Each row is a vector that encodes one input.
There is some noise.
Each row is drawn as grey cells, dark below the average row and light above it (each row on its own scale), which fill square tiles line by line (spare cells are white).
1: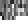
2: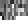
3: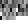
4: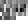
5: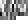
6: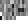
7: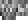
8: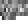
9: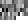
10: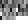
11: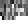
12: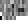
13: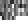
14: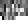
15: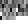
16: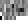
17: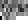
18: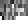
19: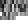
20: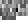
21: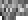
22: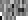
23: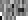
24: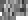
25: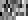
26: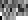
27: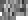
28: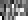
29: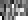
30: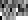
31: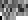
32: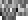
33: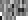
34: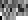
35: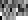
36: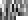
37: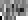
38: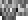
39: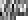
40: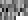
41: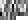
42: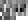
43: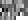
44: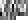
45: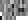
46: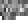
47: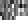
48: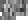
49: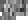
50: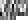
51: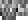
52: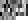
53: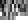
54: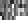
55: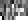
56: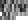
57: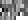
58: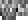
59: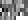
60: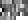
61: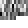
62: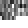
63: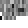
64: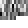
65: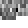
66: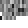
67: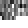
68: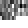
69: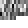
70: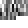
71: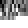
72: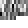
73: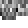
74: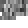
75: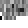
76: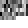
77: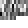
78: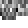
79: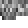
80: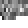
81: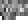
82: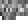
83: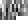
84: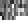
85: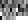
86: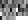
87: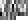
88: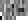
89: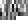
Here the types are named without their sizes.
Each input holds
either a fixed value, or three true/false values.
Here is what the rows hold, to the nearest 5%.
About 5% of them hold a fixed value. The rest hold three true/false values.
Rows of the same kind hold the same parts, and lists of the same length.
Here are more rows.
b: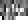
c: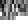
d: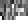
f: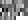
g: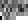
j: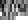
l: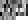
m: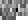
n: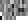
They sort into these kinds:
b, c, d, g, j, l, m, n
f

